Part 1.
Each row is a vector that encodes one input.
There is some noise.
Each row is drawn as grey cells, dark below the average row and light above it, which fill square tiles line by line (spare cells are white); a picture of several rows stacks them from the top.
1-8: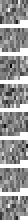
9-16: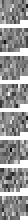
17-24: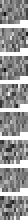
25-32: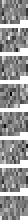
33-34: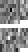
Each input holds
a point on a 7-point line.
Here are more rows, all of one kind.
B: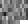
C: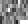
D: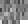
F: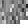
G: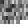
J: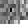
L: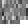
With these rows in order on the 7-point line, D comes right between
F and L.
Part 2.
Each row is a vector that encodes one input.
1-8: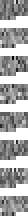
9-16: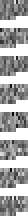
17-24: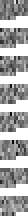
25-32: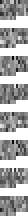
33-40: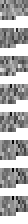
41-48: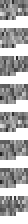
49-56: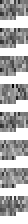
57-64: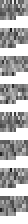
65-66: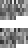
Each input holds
a point on an 8-point circle.
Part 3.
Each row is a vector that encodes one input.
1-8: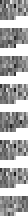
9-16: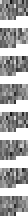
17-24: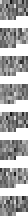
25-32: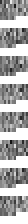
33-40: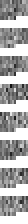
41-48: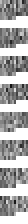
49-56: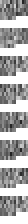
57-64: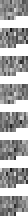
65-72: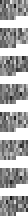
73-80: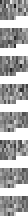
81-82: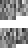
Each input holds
three true/false values.
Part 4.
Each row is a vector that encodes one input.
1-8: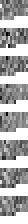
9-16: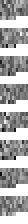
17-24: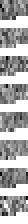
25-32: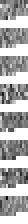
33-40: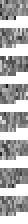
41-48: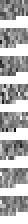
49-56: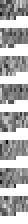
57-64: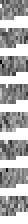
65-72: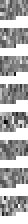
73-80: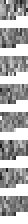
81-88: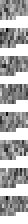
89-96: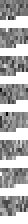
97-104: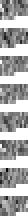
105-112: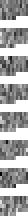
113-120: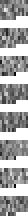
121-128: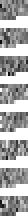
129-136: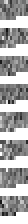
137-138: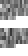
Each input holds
either a fixed value, or four true/false values.
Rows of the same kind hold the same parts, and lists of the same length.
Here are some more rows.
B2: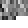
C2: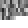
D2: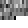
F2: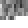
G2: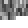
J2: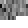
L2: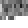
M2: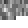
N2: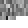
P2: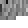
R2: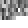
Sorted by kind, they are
B2, D2, F2, G2, J2, L2, M2, N2, P2
C2, R2

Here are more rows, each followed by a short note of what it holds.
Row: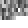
a fixed value
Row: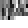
a fixed value
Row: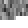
four true/false values
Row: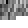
four true/false values
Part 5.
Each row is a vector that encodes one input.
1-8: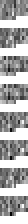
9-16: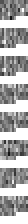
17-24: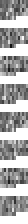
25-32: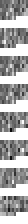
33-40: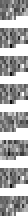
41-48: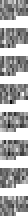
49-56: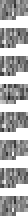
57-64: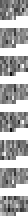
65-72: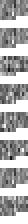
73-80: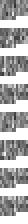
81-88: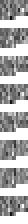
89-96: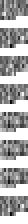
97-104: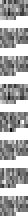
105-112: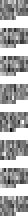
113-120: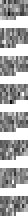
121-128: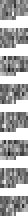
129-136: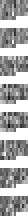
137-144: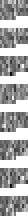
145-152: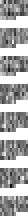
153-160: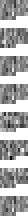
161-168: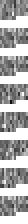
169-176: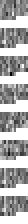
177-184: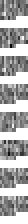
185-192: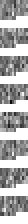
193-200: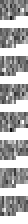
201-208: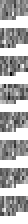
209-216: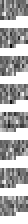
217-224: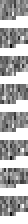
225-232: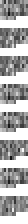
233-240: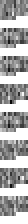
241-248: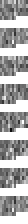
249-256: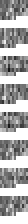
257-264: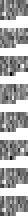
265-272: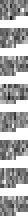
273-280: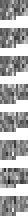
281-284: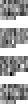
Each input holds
one of 6 labels.
